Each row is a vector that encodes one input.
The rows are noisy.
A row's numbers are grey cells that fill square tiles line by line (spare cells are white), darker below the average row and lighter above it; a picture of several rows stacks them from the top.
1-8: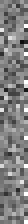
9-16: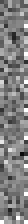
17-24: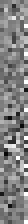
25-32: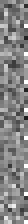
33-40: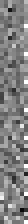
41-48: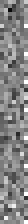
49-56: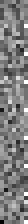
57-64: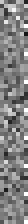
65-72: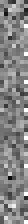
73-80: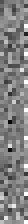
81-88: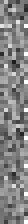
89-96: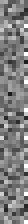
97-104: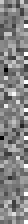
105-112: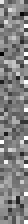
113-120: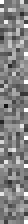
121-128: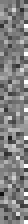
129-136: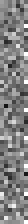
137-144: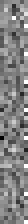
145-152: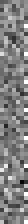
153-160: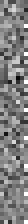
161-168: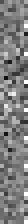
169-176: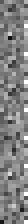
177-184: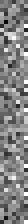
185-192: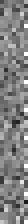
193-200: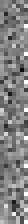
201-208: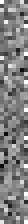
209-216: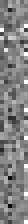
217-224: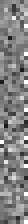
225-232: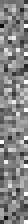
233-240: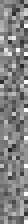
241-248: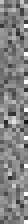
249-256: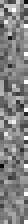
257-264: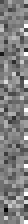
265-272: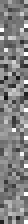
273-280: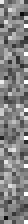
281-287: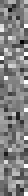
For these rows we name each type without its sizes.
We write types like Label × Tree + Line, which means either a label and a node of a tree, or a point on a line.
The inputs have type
Bool × Bool × Bool × Bool + Circle × (Line × Line + Unit) + Unit.
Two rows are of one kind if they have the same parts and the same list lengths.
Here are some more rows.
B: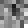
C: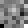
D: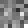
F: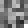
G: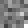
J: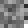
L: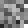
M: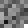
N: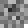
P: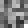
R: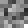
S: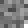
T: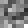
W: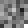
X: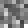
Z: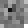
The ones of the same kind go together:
B, D, X
C, L, M, R, T, W
F, P
G, J, N, S, Z

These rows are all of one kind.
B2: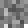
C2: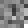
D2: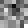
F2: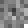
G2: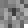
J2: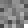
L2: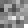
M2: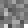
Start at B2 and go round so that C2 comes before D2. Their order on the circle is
B2, M2, G2, F2, J2, C2, D2, L2.
